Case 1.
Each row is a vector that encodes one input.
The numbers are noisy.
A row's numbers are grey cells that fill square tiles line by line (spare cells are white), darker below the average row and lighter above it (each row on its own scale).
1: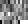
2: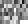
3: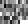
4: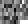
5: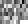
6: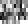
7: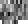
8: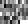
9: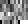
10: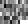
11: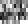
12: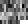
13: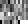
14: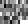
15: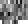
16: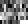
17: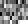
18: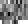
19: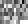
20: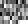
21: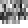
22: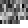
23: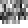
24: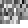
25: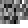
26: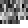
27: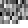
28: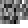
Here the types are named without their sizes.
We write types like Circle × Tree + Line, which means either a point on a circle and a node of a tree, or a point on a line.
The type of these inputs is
Bool × Bool × Bool.
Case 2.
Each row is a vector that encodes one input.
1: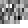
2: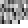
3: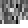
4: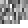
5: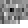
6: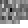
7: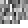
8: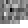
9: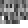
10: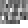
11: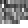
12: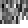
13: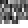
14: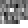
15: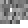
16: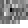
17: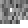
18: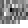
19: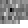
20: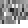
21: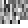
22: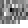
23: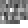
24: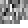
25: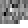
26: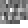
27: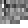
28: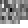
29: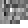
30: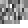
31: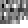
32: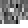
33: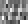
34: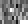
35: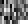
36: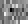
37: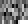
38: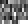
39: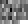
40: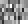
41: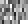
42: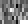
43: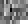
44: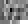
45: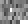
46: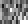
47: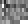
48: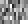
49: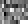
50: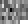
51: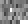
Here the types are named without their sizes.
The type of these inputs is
Label.
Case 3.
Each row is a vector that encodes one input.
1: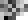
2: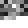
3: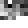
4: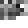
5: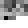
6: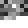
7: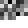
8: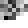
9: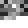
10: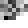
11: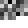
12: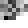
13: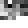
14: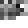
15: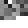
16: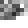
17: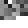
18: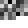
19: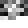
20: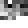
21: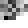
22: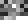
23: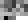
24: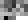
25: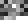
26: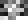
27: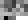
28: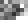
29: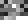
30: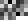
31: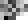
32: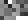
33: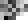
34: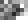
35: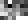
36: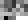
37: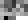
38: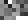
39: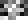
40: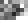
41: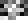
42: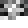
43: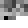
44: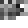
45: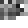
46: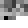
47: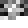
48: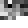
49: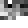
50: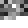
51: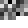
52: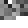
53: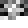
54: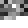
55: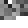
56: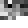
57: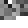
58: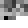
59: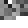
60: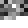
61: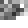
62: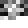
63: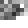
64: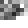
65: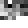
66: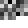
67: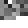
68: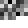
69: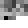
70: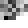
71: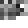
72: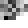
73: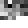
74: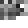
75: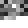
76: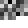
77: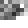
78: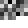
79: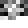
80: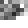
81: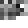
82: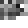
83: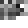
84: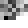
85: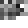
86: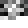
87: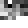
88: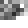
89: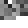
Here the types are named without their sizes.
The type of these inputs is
Line.
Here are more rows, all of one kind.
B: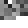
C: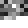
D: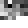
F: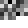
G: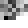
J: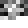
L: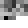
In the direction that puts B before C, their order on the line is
F, G, L, D, B, C, J.
